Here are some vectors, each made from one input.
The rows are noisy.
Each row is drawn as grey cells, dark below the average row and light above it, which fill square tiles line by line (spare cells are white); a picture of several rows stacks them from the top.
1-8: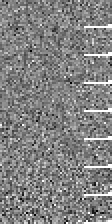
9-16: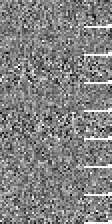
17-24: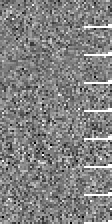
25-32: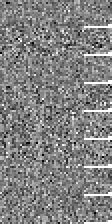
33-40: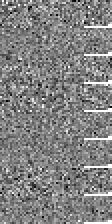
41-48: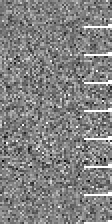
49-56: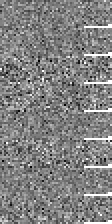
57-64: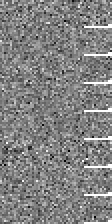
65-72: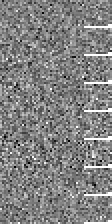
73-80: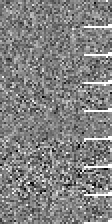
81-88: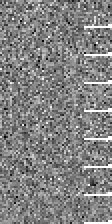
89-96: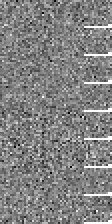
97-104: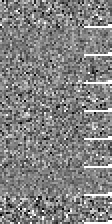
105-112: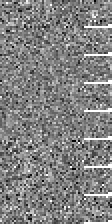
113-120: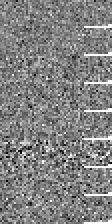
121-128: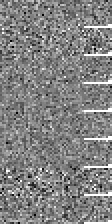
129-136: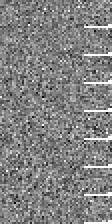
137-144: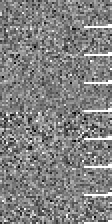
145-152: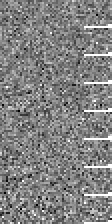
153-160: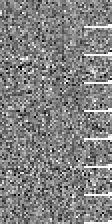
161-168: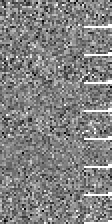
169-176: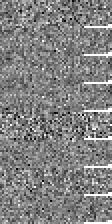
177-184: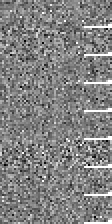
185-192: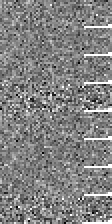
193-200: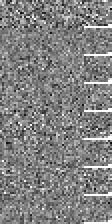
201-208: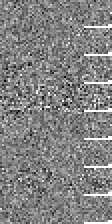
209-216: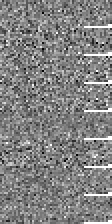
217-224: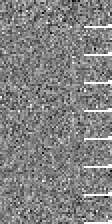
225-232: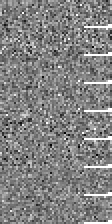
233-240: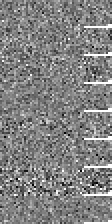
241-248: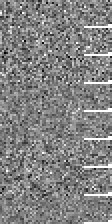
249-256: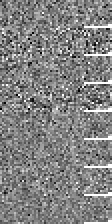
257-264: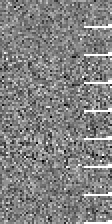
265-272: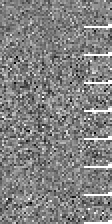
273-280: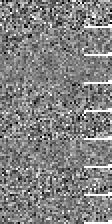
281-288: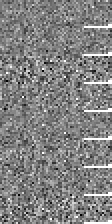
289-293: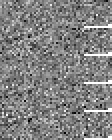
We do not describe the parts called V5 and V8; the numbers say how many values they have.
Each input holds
a value of V5, together with either a point on a 7-point line, or a list of up to two items, each a point on a 6-point line and a value of V8.
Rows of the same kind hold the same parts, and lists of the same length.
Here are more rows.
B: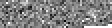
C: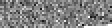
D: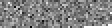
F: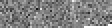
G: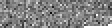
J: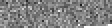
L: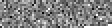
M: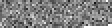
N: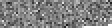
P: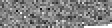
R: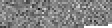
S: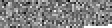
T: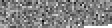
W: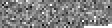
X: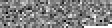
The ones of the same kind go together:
B, W, X
C, J, P, R
D, F, M, N, S, T
G, L

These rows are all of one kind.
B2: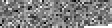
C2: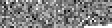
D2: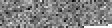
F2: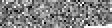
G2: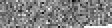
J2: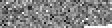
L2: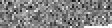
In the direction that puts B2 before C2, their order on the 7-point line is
G2, L2, D2, B2, J2, F2, C2.
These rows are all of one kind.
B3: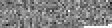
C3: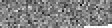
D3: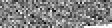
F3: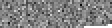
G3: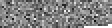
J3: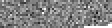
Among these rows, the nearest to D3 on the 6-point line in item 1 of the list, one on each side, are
B3 and C3.
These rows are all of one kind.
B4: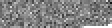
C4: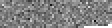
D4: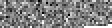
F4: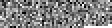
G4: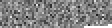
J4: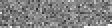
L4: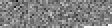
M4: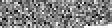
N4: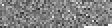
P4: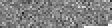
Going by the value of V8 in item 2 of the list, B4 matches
L4 and N4.
